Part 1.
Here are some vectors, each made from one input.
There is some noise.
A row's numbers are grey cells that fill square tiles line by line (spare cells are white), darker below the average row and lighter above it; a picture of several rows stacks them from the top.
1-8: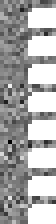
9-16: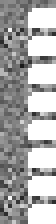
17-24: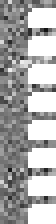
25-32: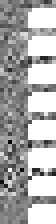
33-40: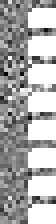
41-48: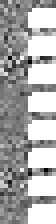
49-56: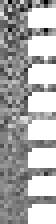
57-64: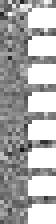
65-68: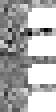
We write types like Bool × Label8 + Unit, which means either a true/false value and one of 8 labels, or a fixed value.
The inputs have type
Tree12 + Unit.
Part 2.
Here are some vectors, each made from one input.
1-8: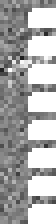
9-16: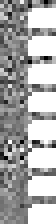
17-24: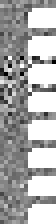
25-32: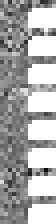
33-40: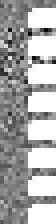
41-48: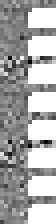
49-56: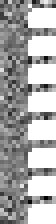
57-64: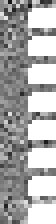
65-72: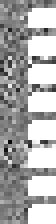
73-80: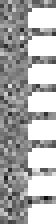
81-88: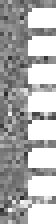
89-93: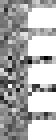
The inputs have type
Tree13 + Unit.
